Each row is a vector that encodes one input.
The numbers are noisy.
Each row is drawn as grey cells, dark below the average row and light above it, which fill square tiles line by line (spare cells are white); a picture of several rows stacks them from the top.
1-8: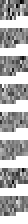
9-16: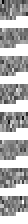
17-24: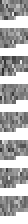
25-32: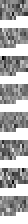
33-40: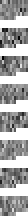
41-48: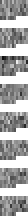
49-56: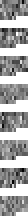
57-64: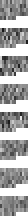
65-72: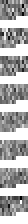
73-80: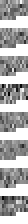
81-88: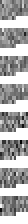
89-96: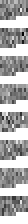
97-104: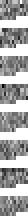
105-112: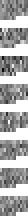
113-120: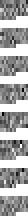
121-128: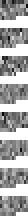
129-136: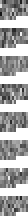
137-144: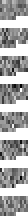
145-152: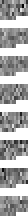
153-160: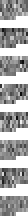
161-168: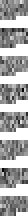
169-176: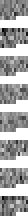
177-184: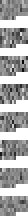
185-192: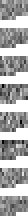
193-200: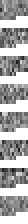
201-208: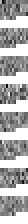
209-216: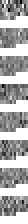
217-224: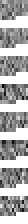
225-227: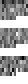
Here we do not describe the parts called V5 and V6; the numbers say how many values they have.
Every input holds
a true/false value and a value of V5, together with either a point on a 7-point line, or a value of V6.
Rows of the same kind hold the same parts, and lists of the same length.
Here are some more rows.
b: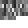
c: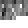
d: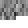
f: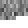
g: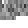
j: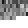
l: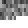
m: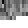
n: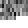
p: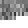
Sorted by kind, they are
b, c, j, l, m
d, f, g, n, p

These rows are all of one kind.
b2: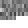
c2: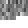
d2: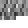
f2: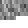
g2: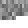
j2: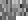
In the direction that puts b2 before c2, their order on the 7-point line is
d2, b2, g2, c2, f2, j2.
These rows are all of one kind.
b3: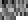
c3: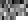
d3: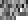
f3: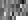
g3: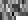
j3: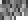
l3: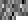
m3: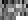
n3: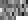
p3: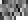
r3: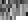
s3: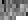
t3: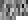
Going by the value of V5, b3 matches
d3, g3 and p3.
